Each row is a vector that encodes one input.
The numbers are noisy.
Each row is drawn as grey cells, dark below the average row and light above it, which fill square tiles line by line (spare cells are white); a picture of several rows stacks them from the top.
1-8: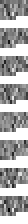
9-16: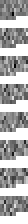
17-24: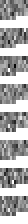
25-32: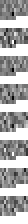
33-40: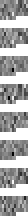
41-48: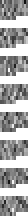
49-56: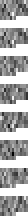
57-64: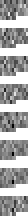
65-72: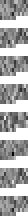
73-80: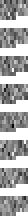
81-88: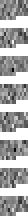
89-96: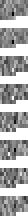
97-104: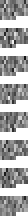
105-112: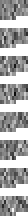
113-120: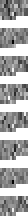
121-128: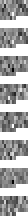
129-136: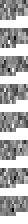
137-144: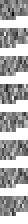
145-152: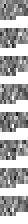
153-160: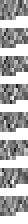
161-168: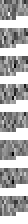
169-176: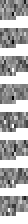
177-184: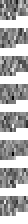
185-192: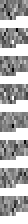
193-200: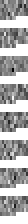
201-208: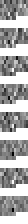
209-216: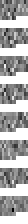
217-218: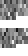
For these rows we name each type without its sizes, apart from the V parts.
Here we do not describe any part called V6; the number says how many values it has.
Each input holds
a point on a line, together with either a label and three true/false values, or a list of values of V6.
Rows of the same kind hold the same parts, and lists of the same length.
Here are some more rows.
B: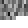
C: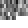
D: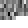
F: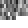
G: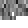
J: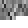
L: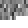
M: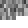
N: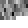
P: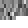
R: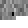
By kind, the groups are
B, D, G, J, P
C, F, L, M
N
R

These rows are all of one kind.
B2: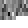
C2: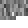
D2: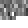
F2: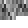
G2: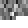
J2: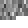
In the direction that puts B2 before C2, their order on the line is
F2, B2, J2, C2, D2, G2.
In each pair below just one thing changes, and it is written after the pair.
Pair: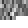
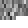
the label
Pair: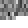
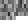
the place on the line
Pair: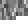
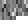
the label
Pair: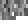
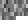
the label
